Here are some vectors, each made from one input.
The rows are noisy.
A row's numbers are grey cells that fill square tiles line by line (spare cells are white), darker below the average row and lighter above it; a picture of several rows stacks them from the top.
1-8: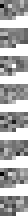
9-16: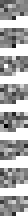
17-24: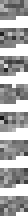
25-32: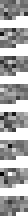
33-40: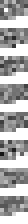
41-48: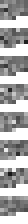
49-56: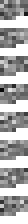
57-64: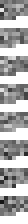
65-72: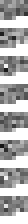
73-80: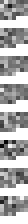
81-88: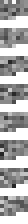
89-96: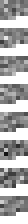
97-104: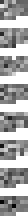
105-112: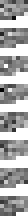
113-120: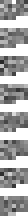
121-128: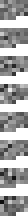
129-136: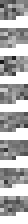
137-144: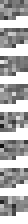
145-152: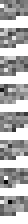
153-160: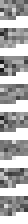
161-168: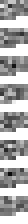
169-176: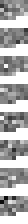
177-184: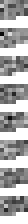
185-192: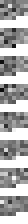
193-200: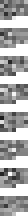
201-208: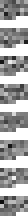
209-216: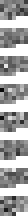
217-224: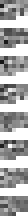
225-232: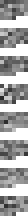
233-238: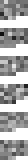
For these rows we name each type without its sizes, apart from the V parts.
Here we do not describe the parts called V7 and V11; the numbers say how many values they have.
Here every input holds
a value of V11, together with either a label, or a true/false value and a value of V7.
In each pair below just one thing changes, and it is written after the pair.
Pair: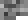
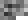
the value of V11
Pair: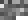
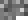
the true/false value
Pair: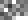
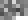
the true/false value
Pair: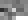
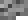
the value of V11
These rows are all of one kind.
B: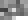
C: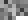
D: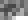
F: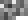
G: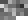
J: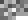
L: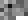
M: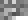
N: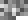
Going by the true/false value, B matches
D and L.
